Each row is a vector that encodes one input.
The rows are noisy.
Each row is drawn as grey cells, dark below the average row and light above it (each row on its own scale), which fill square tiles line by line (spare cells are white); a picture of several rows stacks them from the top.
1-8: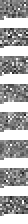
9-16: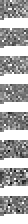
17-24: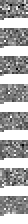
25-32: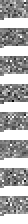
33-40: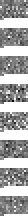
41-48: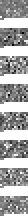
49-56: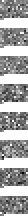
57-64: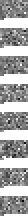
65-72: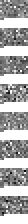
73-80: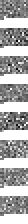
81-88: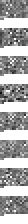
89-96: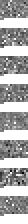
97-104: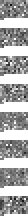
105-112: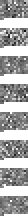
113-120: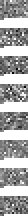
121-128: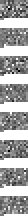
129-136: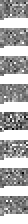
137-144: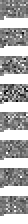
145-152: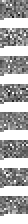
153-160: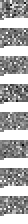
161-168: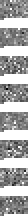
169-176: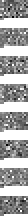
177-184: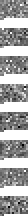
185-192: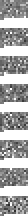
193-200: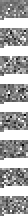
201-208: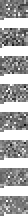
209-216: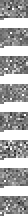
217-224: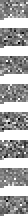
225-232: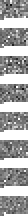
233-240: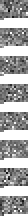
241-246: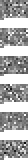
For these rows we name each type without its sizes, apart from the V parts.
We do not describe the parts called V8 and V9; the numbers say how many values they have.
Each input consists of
either a label, a true/false value and a value of V9, or a value of V8.
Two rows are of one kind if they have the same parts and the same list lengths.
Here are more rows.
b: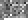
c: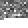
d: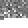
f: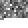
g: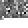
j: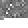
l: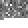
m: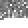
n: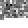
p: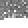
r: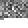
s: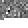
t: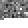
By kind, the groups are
b, n
c, d, f, g, j, l, m, p, r, s, t

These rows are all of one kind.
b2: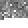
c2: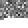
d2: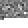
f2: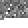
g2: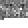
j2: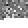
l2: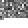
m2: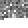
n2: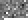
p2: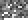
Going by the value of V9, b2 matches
d2, n2 and p2.
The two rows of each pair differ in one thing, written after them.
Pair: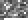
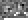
the true/false value
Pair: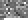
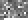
the value of V9
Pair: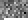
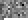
the value of V9
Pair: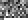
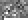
the value of V9
